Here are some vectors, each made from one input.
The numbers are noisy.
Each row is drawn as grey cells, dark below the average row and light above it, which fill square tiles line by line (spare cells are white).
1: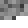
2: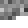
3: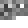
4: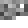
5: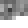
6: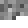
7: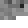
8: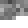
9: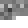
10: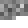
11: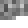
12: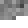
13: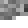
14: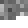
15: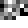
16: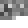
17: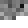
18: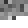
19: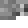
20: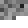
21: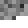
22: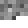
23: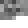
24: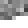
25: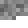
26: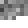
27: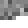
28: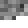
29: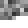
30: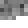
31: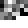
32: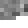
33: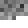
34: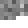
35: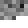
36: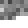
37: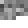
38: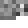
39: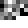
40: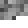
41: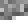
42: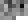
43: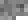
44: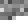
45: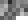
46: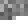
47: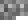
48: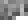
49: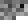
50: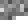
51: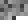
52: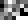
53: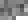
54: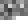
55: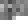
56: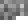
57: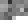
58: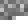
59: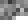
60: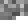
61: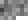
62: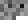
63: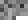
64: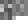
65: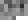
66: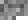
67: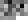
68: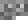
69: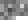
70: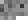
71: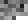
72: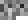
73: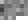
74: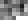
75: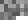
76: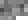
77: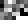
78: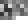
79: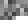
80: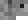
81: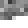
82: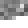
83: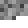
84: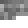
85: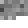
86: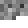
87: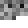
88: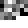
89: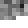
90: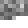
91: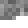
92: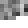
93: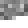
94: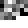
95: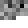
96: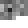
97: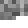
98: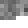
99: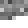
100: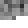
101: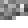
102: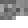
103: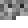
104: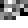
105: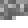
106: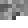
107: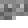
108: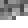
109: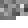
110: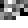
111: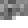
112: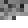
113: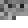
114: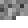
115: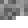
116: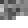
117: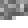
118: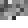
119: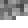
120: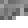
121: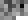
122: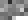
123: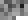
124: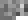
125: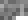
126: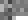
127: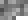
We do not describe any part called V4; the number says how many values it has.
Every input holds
a list of up to two items, each a point on a 6-point line, a true/false value and a value of V4.
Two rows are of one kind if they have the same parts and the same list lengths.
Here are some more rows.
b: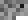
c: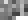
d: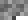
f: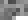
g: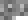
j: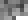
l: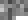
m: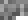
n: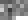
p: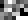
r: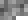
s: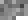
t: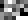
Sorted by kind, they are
b, d, j, r, s
c, f, g, l, m, n
p, t

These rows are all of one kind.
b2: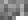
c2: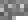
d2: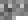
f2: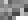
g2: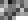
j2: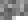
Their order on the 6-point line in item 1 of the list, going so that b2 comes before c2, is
d2, j2, b2, c2, f2, g2.
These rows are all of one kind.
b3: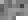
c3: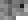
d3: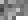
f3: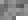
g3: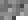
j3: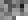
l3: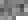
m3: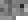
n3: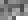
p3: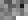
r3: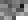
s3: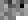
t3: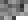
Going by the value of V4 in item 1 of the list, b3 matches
f3 and g3.
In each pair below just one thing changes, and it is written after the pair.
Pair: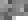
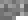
the true/false value in item 1 of the list
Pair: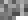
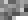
the true/false value in item 1 of the list
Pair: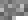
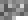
the place on the 6-point line in item 1 of the list
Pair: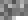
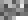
the true/false value in item 2 of the list
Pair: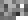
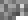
the place on the 6-point line in item 2 of the list
